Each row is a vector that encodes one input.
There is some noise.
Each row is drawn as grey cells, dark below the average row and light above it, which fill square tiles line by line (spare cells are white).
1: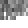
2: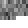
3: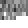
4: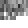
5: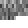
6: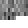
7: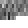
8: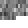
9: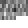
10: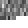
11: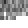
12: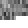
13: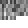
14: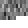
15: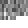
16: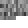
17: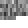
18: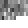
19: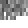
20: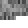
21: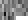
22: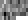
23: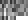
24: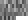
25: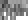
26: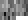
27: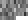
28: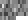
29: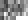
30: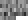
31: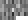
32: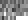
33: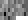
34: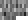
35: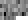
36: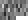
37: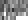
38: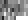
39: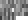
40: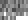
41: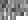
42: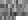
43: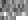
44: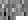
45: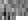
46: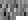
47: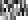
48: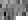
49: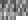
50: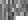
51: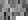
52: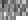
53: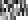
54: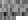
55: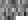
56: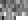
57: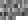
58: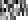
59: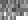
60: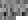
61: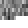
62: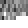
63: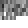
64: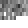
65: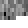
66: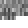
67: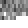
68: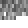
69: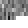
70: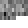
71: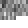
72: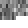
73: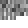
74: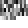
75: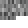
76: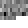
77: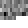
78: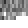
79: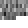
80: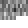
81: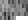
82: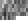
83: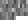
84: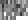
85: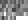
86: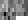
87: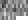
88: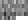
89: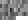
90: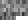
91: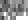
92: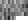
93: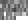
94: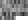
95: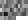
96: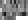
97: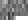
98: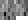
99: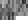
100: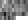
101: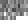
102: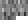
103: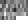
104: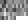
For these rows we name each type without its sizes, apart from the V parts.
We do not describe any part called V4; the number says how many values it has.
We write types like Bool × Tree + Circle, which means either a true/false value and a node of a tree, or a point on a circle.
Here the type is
List(Bool × Label × V4).
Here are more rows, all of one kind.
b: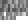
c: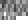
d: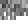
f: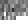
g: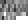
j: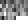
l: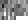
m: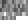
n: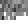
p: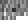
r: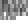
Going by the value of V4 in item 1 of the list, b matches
f, g, n and p.
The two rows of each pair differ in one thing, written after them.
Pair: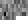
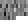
the label in item 1 of the list
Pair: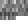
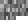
the value of V4 in item 1 of the list
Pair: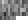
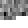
the true/false value in item 2 of the list
